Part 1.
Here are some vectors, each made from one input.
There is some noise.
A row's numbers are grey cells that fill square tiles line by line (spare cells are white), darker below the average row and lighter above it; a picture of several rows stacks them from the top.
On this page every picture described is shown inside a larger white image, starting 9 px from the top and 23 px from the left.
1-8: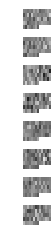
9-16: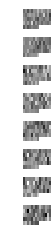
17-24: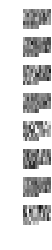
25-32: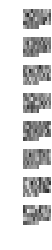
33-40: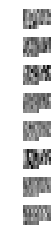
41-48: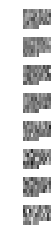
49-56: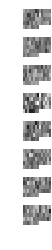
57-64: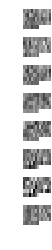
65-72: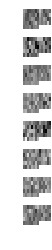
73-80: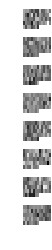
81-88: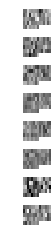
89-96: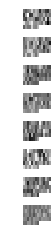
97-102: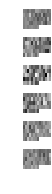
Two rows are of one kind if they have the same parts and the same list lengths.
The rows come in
2 kinds.
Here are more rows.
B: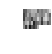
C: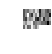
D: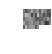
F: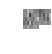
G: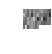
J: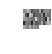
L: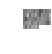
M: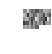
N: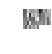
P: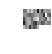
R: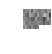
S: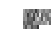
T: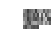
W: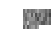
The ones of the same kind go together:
B, P
C, D, F, G, J, L, M, N, R, S, T, W

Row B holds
a fixed value.
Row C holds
a point on a 6-point circle and a true/false value.
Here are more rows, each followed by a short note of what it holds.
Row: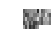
a fixed value
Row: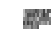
a point on a 6-point circle and a true/false value
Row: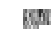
a point on a 6-point circle and a true/false value
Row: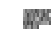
a point on a 6-point circle and a true/false value
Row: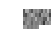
a point on a 6-point circle and a true/false value
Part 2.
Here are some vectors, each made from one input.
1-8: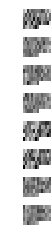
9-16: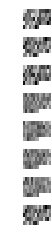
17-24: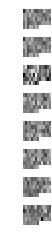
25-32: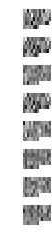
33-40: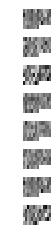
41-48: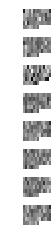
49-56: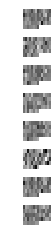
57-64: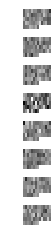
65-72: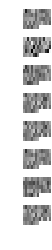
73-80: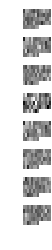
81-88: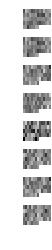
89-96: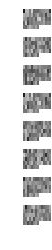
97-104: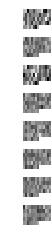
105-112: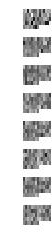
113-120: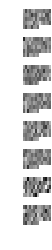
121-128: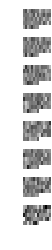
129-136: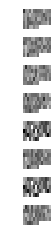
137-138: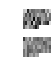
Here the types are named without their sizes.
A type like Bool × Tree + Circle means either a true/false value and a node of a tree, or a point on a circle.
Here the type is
Bool × Bool × Bool × Bool + Circle.
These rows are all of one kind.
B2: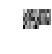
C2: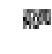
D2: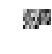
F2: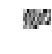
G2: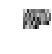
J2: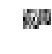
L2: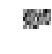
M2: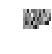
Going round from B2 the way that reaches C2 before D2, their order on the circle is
B2, G2, M2, F2, L2, C2, J2, D2.
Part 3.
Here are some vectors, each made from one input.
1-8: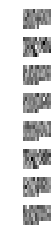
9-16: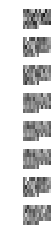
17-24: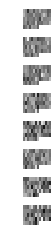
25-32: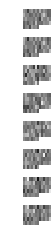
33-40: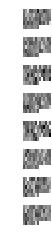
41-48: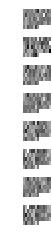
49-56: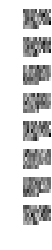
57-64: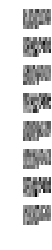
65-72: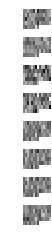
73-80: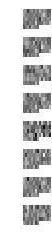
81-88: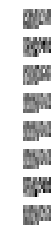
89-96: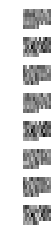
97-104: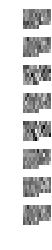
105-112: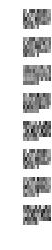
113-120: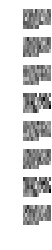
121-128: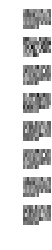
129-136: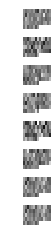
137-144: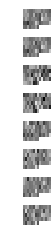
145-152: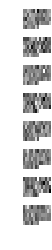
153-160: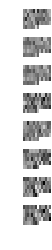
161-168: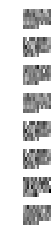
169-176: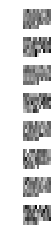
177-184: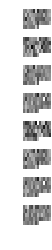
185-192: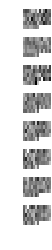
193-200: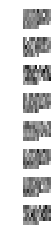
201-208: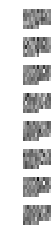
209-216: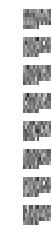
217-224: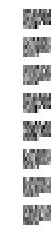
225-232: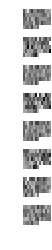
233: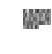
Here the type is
Bool × Bool × Bool × Bool + Tree10.
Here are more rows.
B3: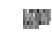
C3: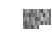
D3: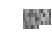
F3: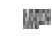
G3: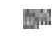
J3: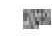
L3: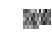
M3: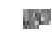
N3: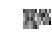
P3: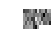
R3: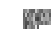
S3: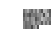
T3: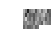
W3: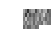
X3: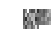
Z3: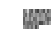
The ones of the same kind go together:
B3, C3, D3, F3, G3, J3, M3, R3, S3, T3, W3, X3, Z3
L3, N3, P3

